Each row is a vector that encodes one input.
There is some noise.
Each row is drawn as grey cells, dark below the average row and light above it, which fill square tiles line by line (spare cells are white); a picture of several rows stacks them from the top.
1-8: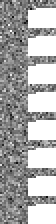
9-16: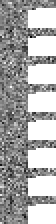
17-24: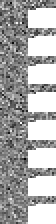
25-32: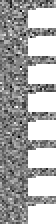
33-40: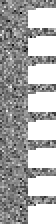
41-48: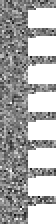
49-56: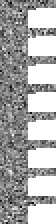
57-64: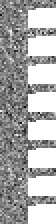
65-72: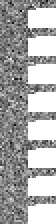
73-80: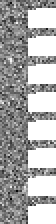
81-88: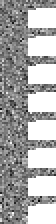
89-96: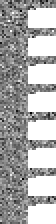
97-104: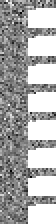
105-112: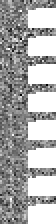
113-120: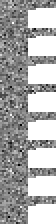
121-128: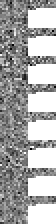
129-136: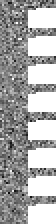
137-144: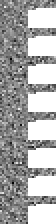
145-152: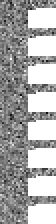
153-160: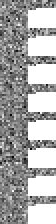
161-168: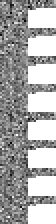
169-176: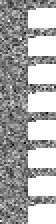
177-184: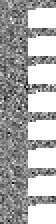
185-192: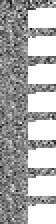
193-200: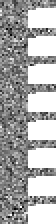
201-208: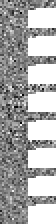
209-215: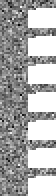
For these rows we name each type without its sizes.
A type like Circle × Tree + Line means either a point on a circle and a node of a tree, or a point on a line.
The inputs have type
Circle + Label × Label.
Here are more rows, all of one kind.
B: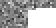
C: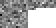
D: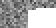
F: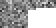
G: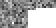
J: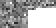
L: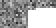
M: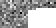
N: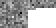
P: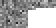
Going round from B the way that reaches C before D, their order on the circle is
B, L, P, N, M, G, F, C, D, J.
